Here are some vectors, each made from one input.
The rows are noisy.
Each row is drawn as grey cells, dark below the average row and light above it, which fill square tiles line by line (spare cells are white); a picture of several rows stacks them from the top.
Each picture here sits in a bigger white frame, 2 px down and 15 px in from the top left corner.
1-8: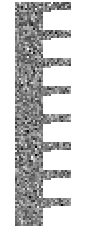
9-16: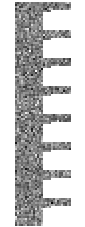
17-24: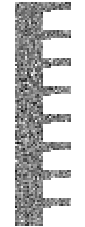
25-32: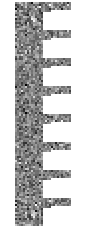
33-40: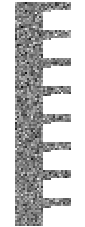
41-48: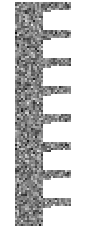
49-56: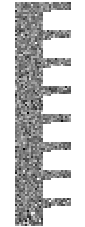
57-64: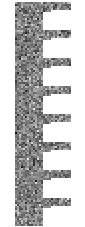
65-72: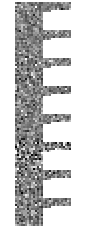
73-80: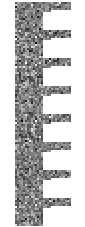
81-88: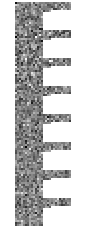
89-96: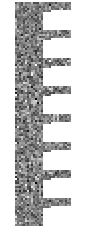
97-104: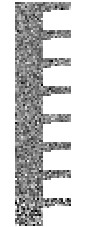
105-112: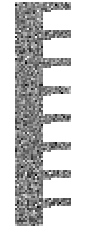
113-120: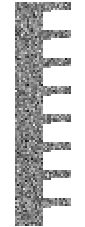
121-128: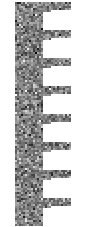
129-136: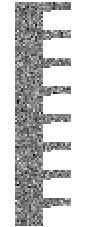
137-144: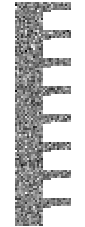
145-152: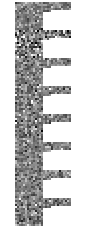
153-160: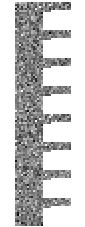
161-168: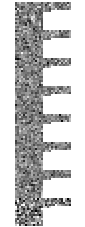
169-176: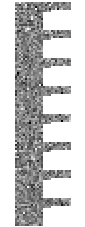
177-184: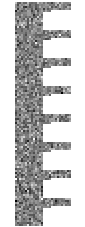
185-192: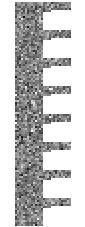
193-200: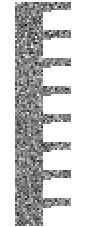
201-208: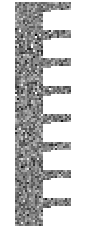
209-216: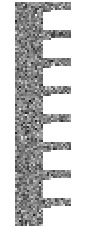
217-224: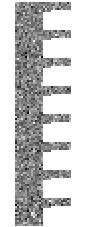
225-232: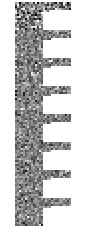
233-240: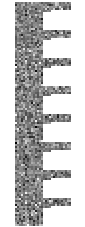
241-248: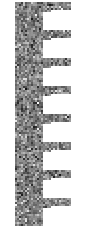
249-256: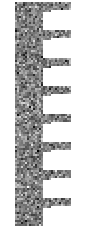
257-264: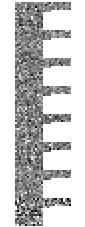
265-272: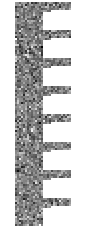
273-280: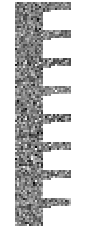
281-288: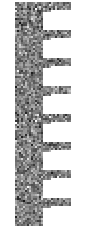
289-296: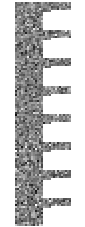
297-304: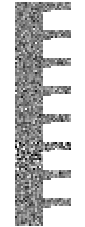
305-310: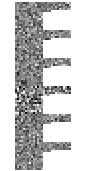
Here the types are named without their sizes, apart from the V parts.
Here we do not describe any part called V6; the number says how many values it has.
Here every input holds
a list of items, each a point on a circle and a value of V6.
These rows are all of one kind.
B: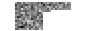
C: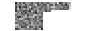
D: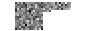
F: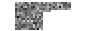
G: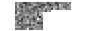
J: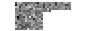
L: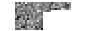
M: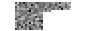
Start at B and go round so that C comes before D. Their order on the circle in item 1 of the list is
B, F, L, C, J, G, D, M.
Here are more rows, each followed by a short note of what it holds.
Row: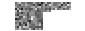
a list of one item
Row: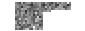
a list of two items
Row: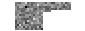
a list of three items
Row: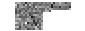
a list of three items
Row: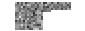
a list of three items
